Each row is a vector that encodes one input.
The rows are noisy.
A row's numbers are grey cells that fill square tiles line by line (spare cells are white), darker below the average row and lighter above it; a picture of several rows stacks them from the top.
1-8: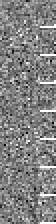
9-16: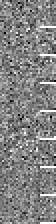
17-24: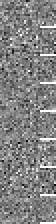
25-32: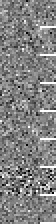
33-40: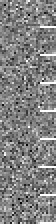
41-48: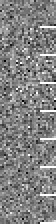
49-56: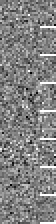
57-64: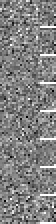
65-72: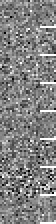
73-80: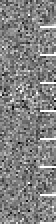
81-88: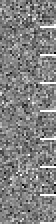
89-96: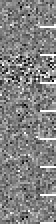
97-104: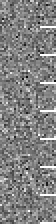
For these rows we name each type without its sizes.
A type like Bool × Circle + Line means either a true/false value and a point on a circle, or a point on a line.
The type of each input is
List(Line).
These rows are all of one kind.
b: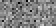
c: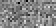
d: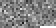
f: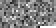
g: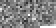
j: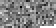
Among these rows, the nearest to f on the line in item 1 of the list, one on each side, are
d and j.
